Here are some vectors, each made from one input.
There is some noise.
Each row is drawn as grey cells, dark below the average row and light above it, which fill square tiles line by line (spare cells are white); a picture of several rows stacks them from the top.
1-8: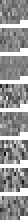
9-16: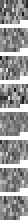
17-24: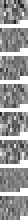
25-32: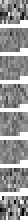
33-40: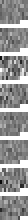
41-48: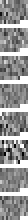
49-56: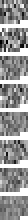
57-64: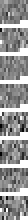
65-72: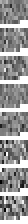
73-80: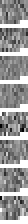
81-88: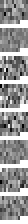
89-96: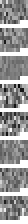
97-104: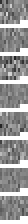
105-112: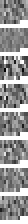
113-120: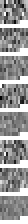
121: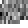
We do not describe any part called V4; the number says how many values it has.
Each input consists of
a list of up to three items, each a true/false value and a value of V4.
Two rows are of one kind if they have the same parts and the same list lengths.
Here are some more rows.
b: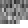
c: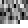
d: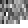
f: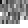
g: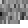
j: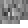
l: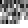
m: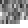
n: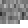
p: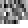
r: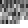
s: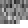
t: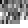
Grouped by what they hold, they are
b, l, r, s
c, d, g, m, n, t
f, p
j

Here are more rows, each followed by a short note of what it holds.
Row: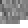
a list of one item
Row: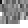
a list of one item
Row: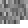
a list of three items
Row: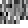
the empty list
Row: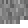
a list of two items
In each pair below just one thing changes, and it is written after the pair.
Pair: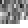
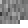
the true/false value in item 1 of the list
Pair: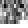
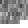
the true/false value in item 1 of the list
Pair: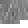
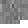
the true/false value in item 1 of the list
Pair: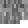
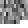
the value of V4 in item 1 of the list
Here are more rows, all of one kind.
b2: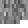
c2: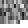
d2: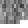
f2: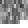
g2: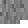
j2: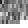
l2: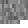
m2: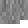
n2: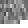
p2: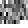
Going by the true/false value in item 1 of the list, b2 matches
d2, g2 and l2.
